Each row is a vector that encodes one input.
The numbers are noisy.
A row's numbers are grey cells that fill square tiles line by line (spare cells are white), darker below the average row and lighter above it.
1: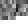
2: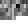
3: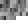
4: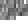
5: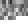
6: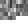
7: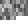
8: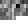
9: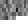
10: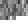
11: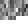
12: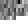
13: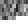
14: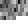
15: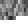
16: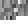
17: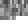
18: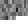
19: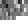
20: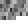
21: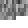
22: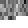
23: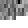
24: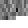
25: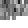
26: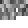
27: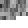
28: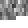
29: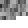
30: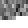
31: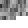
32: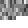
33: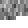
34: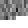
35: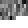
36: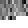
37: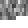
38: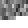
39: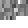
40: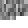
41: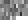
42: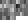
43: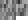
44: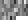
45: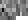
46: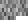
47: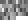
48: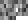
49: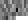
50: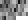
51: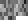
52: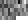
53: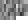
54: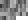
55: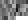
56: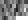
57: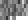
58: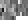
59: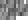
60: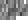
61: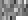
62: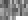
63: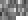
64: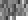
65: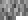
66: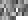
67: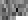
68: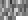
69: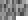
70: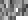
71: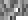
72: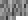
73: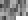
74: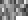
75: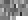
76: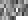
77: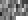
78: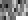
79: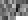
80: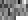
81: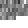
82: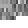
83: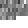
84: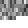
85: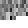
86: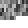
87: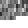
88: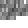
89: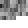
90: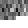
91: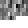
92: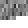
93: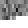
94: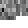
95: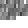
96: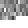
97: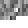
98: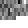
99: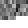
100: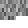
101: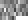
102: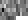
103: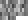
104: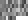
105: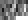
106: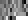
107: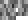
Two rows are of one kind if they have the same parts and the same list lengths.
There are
2 kinds of row.
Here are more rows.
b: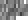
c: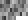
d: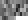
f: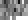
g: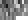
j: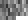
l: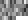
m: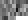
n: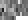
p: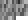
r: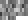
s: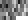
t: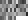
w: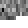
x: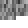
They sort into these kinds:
b, c, d, f, g, j, m, p, s, x
l, n, r, t, w

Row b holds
a point on a 4-point line and a node of a 7-node tree.
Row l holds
one of 7 labels and a node of a 7-node tree.
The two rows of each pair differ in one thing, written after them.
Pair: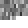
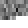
the node of the tree
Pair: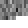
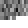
the place on the 4-point line
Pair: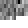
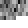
the node of the tree
